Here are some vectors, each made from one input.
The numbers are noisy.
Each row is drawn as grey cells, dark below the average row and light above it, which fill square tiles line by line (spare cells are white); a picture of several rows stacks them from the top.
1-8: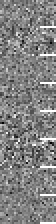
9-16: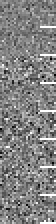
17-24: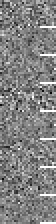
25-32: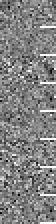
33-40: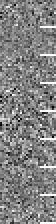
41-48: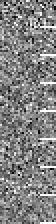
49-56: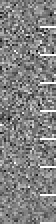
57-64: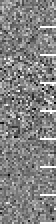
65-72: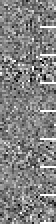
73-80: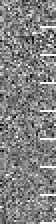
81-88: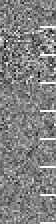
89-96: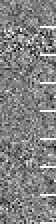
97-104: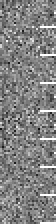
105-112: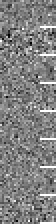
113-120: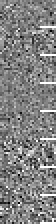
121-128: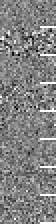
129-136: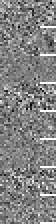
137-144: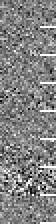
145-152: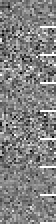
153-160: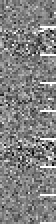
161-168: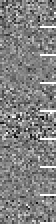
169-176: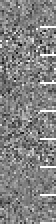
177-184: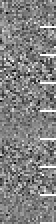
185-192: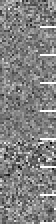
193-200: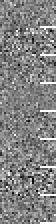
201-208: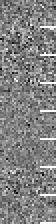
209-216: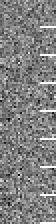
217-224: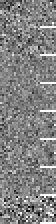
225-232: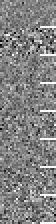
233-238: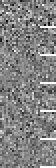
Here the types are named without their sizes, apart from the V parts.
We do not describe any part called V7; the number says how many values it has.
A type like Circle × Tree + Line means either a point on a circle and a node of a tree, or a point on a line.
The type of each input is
Bool × List(V7) × (Tree + Unit) + Line.
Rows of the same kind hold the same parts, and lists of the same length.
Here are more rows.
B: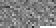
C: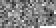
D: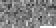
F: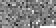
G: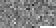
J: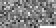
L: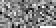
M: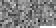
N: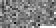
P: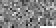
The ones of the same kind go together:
B, G
C, N
D
F
J
L
M, P

